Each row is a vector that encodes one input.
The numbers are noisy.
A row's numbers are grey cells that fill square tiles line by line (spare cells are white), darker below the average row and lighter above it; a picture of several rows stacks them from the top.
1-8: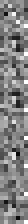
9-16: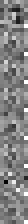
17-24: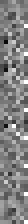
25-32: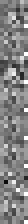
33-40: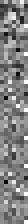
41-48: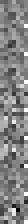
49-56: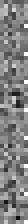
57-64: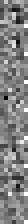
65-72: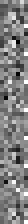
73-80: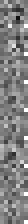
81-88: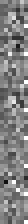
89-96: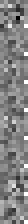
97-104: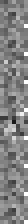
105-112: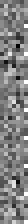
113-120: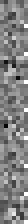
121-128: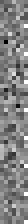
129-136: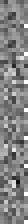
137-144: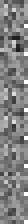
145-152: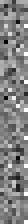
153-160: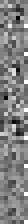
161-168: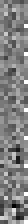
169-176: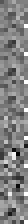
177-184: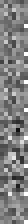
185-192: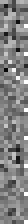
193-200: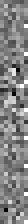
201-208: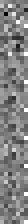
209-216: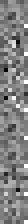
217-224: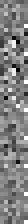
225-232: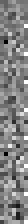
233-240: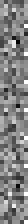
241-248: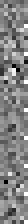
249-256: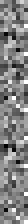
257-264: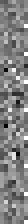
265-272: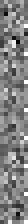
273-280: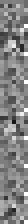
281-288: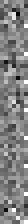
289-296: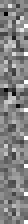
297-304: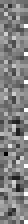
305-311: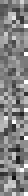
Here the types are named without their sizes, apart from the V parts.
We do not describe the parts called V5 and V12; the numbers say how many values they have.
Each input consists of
either a point on a line, or a true/false value, a value of V5 and a value of V12.
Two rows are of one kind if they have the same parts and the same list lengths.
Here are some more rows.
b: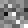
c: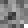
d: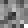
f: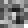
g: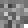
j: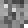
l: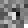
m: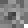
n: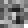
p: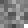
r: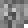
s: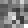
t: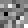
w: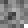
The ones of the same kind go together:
b, f, l, n, s, t
c, d, g, j, m, p, r, w

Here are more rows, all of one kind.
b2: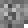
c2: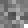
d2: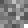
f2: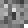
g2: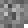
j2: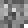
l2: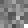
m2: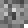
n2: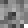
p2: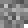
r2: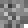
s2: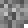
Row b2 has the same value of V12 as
g2 and m2.
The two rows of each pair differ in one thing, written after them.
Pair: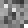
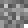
the value of V12
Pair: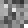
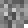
the value of V5
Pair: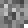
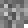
the value of V12
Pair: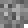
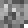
the value of V5
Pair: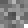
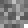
the value of V5
